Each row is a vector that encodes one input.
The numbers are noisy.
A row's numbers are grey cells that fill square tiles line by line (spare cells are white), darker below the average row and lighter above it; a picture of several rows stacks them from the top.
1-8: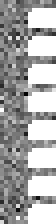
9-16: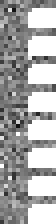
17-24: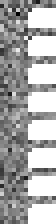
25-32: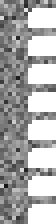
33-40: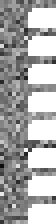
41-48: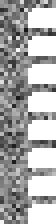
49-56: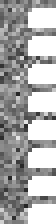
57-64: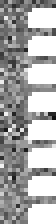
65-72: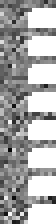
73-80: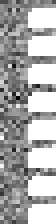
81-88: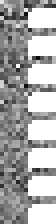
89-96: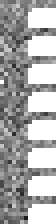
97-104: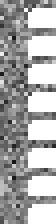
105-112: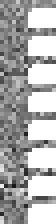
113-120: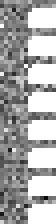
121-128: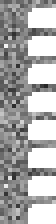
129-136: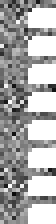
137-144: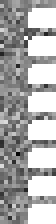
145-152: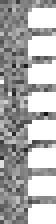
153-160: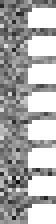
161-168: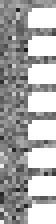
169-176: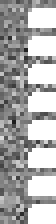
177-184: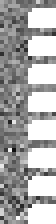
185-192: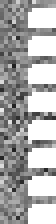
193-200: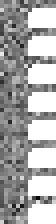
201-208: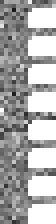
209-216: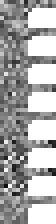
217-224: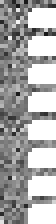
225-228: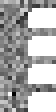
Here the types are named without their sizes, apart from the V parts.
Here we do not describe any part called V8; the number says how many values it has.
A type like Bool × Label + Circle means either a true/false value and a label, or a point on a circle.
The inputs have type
List(Bool × V8 + Line).
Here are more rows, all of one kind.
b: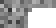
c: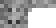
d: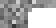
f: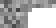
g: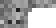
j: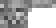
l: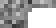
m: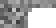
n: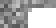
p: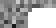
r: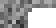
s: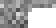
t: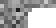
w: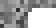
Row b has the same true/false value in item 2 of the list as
f, m, n and w.
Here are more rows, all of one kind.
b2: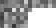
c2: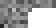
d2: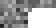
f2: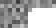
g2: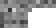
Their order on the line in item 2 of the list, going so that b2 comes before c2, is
b2, f2, g2, c2, d2.
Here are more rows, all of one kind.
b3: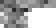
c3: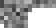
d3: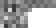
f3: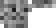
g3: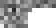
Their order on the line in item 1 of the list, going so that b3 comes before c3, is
d3, g3, b3, c3, f3.
